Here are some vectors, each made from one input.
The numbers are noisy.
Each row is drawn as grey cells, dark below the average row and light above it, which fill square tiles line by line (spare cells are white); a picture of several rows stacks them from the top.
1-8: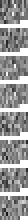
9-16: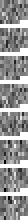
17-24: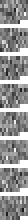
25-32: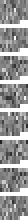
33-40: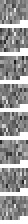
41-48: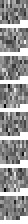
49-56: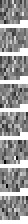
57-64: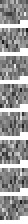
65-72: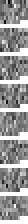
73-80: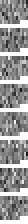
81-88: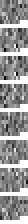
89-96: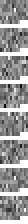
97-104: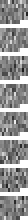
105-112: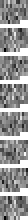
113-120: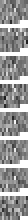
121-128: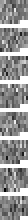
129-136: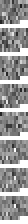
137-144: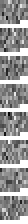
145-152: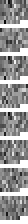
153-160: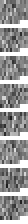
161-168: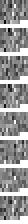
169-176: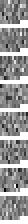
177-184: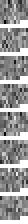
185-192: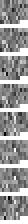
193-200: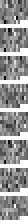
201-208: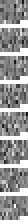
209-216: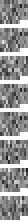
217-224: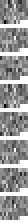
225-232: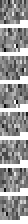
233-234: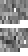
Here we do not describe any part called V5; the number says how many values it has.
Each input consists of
either a point on a 6-point line, or a node of a 12-node tree, or a true/false value and two values of V5.
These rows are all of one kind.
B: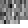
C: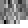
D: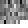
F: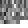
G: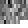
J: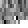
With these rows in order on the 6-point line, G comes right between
B and D.
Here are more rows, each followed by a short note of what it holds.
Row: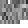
a node of a 12-node tree
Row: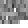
a true/false value and two values of V5
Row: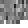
a node of a 12-node tree
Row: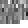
a node of a 12-node tree
